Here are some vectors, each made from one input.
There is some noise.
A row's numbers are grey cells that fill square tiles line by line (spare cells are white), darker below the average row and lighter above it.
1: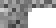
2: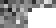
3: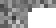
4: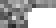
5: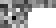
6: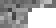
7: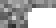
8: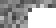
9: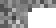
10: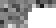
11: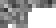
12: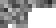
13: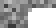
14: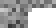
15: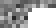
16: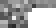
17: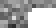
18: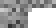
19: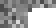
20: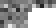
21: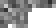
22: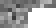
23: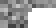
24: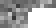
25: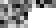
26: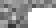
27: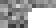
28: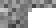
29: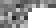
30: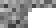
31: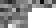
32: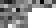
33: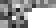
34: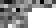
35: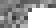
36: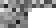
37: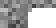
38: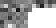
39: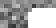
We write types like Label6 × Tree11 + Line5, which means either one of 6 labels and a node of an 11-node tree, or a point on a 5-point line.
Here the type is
Line5 + Line6.
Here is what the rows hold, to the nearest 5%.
About 45% of them hold a point on a 5-point line. The rest hold a point on a 6-point line.
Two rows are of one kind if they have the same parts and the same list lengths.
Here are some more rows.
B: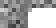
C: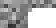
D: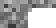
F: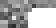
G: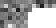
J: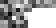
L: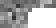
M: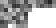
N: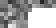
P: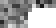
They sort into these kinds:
B, C, D, F, J
G, L, M, N, P

